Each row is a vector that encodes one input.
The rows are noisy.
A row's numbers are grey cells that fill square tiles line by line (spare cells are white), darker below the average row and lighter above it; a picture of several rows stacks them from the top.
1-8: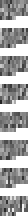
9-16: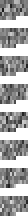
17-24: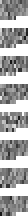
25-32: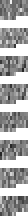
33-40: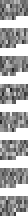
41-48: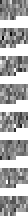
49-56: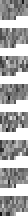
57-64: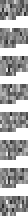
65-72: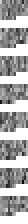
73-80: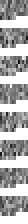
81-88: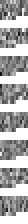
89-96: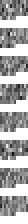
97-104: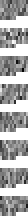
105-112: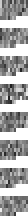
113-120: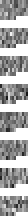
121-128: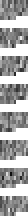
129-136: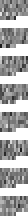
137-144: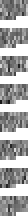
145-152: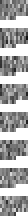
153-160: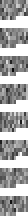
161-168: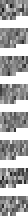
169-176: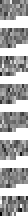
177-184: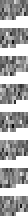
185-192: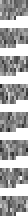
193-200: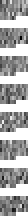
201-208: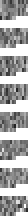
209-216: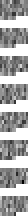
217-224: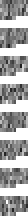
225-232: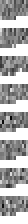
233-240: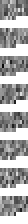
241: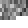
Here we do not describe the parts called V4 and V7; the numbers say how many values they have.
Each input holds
either three true/false values, a value of V4 and a value of V7, or a list of up to two points on a 6-point line.
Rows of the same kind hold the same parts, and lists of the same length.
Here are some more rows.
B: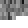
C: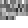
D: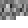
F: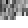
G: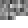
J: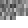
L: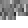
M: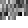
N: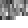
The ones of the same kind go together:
B, G, N
C
D
F, J, L, M

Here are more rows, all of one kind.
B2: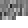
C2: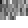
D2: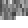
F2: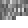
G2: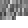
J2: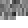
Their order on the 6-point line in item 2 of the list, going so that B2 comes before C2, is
D2, J2, B2, C2, F2, G2.
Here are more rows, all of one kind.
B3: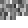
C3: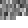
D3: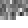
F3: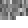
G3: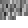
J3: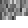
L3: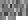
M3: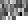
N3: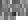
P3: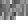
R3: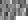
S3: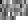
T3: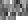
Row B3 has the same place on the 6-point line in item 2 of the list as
G3 and S3.
